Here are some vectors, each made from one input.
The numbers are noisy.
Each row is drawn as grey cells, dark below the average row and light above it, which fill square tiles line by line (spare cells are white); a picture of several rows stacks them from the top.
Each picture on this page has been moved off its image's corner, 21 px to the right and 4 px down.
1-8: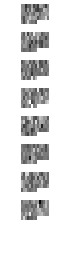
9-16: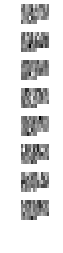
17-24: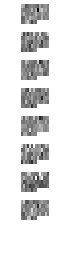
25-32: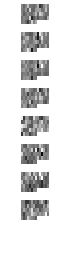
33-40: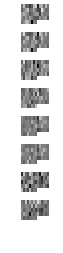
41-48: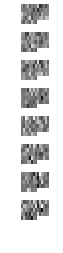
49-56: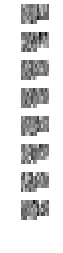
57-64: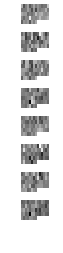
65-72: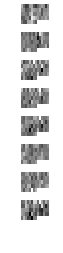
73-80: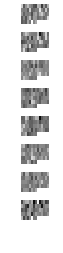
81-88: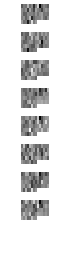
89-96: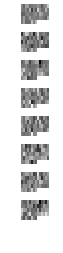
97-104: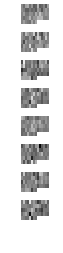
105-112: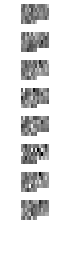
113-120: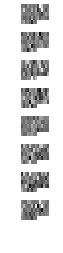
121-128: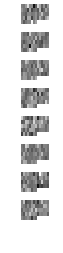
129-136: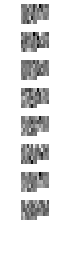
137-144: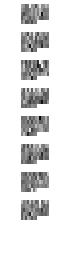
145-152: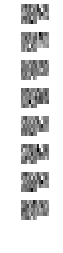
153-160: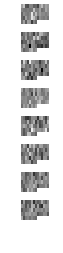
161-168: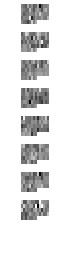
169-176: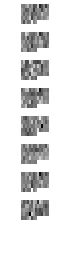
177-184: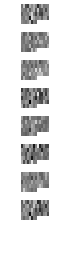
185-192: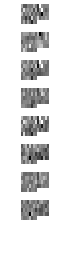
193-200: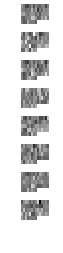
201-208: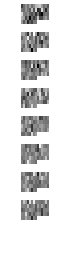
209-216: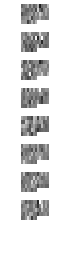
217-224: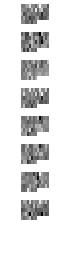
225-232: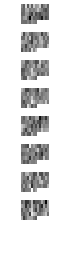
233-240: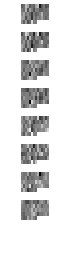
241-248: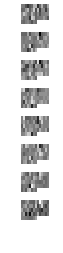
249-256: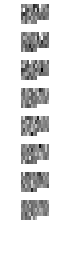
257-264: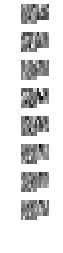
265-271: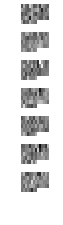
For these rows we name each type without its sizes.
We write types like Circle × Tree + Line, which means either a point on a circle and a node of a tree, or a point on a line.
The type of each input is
Bool × Bool × Bool × Circle × (Circle + Unit).
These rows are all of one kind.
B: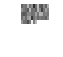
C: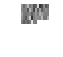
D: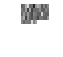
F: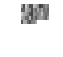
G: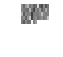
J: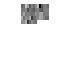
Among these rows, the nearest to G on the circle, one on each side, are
B and D.
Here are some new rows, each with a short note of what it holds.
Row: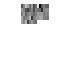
a point on a circle and three true/false values
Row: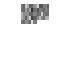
a point on a circle and three true/false values
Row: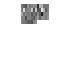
a point on each of two circles and three true/false values
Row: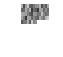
a point on a circle and three true/false values
